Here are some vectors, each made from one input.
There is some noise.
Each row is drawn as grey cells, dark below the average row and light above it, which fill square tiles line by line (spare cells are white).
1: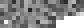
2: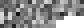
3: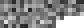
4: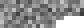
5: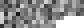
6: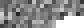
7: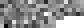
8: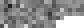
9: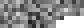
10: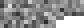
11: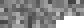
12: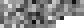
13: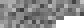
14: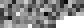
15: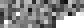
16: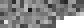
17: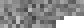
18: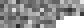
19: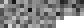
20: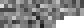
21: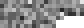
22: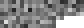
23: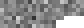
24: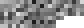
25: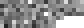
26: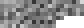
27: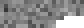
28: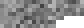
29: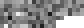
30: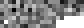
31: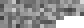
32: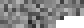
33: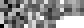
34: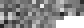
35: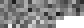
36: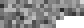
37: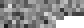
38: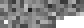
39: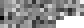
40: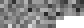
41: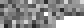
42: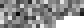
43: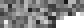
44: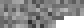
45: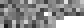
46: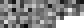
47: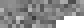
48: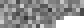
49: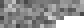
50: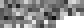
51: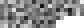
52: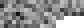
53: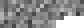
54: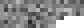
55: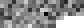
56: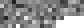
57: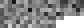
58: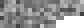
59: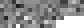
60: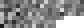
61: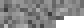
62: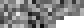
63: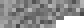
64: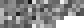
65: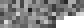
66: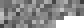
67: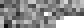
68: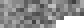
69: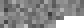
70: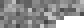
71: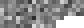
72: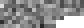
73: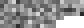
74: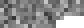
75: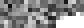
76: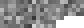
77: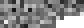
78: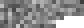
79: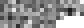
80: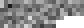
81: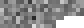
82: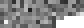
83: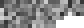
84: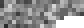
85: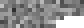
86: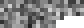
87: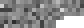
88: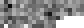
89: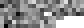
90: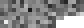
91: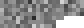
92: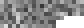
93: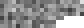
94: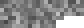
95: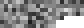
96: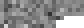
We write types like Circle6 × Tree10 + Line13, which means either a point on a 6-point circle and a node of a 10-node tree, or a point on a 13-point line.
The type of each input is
Line12.
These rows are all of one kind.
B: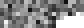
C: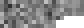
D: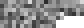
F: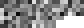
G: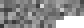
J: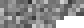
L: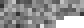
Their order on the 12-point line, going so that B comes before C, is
B, G, C, F, J, L, D.
